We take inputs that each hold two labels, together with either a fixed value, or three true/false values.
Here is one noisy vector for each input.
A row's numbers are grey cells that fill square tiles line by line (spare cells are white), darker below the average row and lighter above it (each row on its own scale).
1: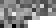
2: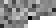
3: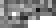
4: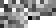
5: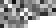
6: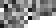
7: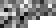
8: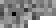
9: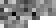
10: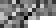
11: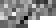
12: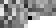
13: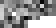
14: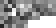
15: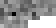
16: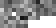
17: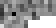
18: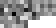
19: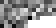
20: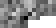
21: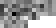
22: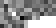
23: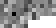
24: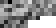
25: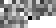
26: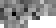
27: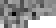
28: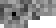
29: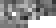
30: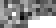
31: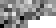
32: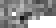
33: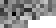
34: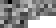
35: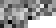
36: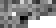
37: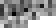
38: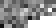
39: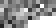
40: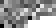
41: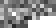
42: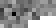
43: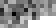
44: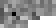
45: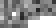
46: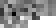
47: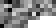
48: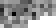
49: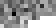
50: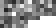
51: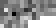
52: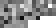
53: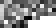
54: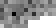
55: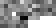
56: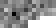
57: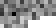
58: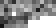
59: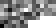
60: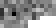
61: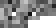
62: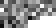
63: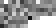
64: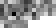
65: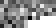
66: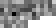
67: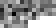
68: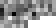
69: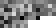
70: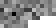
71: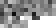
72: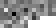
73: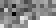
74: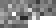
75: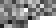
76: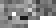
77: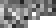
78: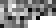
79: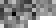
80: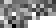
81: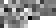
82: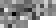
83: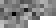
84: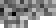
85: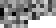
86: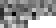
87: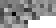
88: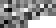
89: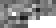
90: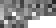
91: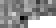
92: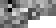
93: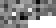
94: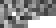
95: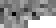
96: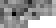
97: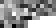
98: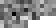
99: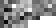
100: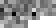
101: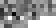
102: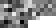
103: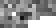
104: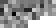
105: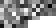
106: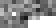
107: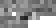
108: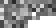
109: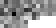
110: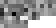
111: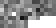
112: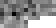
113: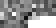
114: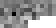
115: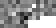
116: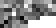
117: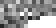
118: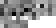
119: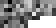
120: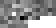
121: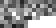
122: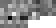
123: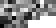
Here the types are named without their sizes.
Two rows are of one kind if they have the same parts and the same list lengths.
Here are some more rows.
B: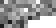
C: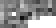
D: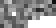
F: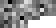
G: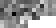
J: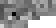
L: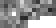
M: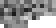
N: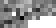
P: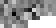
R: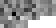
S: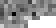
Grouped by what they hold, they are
B, C, D, F, L, N
G, J, M, P, R, S

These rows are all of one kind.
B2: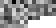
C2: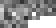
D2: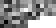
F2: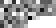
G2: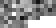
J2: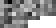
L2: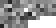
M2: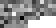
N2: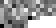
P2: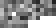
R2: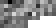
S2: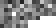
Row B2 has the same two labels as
C2, J2, P2 and S2.
